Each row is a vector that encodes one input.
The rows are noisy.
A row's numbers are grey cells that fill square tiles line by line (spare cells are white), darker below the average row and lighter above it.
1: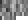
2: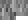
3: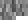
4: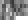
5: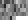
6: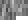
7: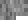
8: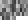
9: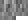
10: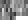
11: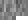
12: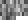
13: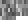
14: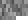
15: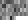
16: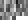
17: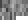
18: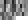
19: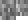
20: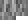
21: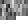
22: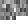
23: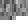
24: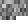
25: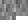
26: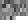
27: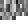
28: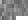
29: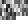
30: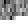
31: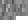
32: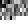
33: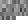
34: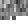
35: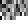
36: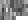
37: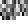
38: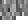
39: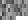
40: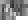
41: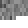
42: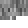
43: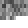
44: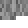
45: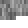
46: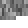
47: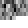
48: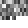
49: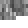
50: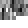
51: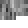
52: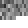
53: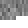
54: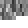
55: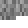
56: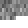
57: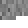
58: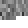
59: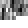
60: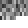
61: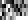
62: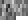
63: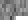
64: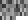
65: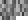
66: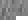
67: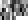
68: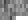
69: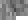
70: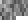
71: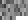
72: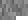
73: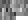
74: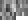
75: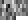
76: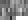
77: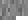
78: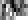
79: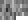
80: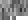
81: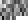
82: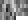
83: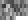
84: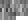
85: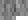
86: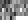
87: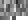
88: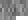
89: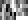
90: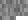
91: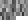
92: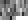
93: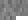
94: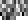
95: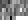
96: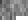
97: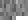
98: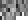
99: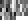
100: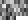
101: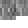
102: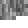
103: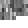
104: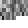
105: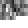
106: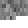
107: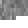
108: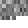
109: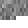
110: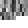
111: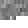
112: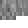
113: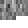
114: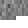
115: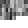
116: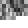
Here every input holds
a true/false value, together with either a point on a 13-point circle, or a fixed value.
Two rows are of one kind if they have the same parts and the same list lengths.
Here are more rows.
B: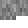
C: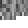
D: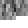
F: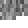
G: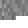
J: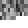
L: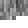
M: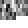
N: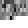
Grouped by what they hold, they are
B, C, G, J, L, M, N
D, F

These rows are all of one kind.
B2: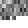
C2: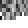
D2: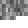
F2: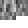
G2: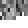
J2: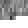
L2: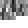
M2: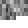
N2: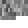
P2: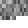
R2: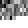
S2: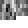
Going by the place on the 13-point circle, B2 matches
F2, G2 and P2.
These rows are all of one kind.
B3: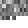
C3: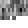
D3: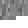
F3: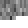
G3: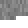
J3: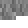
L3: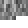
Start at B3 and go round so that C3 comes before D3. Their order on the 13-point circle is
B3, C3, D3, G3, F3, J3, L3.
